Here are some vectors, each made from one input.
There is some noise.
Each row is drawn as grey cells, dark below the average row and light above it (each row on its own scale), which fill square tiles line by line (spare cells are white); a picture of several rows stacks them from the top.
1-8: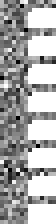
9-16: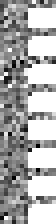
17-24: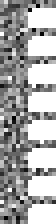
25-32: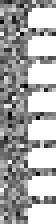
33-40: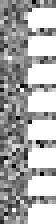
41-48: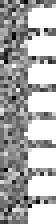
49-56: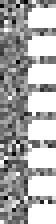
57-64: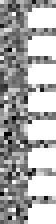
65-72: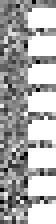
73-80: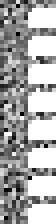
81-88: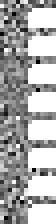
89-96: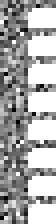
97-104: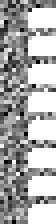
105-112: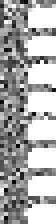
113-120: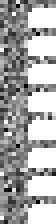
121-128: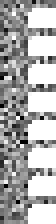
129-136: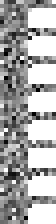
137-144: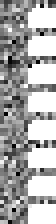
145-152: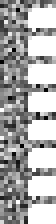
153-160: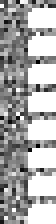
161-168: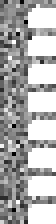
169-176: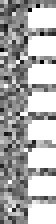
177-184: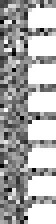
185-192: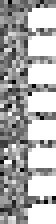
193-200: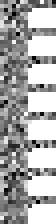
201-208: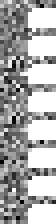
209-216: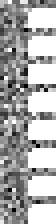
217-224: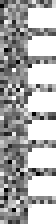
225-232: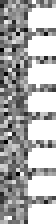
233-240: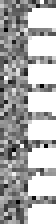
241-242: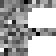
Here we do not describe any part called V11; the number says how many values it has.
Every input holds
a point on a 6-point circle and one of 8 labels, together with either a point on an 8-point circle, or a value of V11.
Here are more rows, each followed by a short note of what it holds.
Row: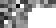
a point on a 6-point circle, one of 8 labels and a value of V11
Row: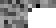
a point on a 6-point circle, a point on an 8-point circle and one of 8 labels
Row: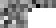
a point on a 6-point circle, a point on an 8-point circle and one of 8 labels
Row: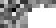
a point on a 6-point circle, a point on an 8-point circle and one of 8 labels
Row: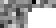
a point on a 6-point circle, one of 8 labels and a value of V11
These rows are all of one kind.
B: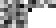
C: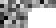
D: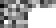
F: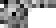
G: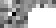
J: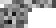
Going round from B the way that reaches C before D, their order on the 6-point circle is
B, C, F, D, G, J.
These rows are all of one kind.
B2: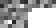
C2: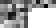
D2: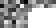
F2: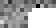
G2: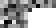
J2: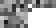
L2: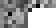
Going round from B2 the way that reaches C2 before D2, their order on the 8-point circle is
B2, C2, F2, G2, L2, J2, D2.
